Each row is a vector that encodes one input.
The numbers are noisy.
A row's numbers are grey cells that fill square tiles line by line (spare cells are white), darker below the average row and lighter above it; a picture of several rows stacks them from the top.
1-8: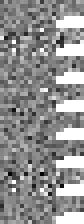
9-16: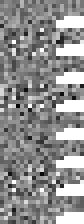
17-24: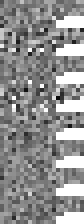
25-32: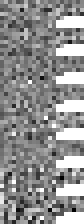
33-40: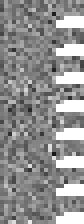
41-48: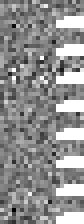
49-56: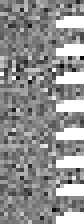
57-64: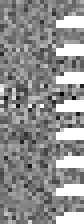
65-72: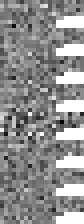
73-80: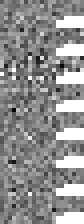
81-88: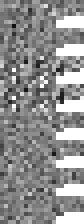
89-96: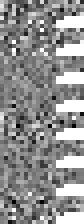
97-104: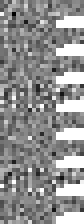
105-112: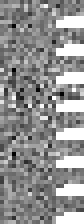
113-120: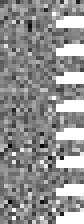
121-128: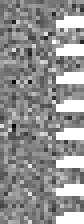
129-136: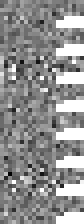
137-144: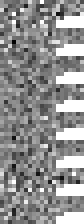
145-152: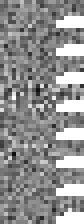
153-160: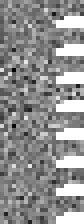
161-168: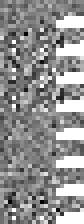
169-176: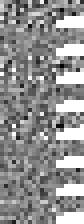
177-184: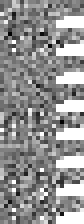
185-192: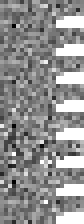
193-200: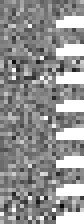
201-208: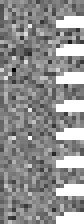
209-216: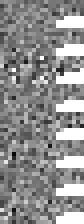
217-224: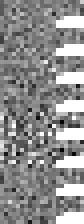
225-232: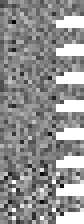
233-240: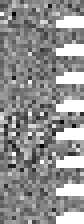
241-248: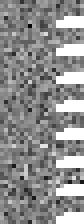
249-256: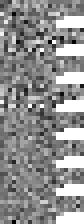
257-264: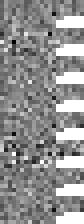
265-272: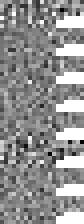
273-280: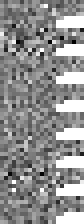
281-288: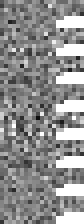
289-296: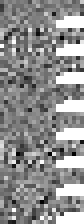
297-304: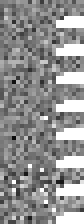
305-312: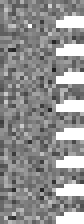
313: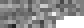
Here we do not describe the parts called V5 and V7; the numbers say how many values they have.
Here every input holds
either a point on a 4-point line and a true/false value, or a point on an 8-point line and a value of V7, or a value of V5.
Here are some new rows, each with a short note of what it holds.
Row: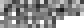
a point on a 4-point line and a true/false value
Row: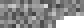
a value of V5
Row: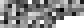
a point on a 4-point line and a true/false value
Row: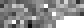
a value of V5
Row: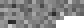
a point on an 8-point line and a value of V7
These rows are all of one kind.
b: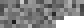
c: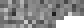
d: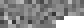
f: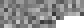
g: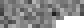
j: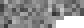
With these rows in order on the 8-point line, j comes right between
c and g.
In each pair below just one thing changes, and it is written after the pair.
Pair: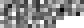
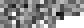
the place on the 4-point line
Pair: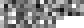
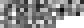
the true/false value
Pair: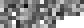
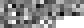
the true/false value
